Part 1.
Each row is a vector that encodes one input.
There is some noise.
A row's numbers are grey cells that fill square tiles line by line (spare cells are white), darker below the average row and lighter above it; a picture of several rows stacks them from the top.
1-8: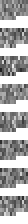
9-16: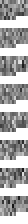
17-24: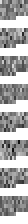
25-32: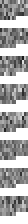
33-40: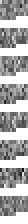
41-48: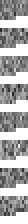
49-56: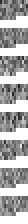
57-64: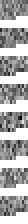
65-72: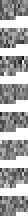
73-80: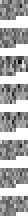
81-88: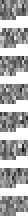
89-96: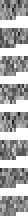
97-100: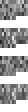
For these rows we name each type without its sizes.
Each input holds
three true/false values.
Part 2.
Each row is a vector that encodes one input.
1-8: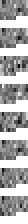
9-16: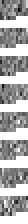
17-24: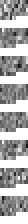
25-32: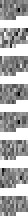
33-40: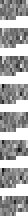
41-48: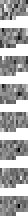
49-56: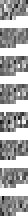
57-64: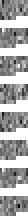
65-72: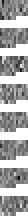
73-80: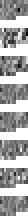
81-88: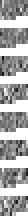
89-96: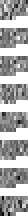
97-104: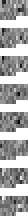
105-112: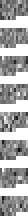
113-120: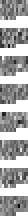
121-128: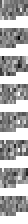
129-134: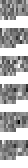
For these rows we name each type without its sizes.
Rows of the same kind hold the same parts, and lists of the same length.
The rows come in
2 kinds.
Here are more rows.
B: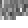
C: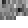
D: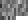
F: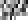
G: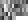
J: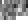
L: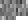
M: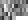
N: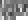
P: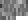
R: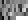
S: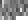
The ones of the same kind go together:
B, C, D, J, L, N, P, R, S
F, G, M

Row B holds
three true/false values.
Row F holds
a fixed value.
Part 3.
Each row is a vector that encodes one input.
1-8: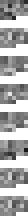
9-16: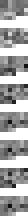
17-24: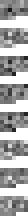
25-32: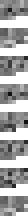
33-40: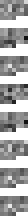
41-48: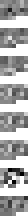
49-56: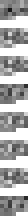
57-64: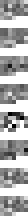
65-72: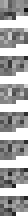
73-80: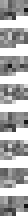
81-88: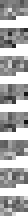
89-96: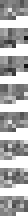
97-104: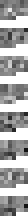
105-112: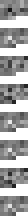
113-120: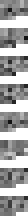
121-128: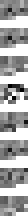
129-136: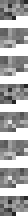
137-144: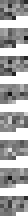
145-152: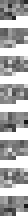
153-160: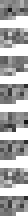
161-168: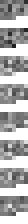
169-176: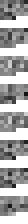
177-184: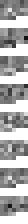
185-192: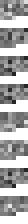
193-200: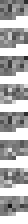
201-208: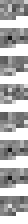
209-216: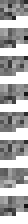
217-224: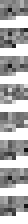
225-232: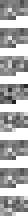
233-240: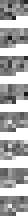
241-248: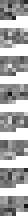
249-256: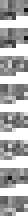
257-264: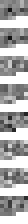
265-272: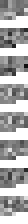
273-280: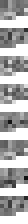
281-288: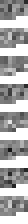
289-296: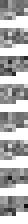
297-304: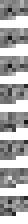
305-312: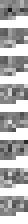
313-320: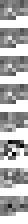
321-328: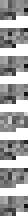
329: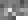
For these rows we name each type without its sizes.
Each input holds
either a fixed value, or three true/false values.
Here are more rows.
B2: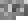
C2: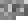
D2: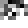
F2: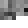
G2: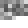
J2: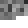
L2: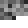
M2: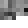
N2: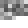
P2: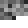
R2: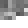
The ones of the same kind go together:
B2, C2, F2, G2, J2, L2, M2, N2, P2, R2
D2

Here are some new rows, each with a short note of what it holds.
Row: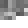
three true/false values
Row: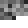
three true/false values
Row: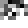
a fixed value
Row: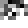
a fixed value
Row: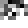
a fixed value
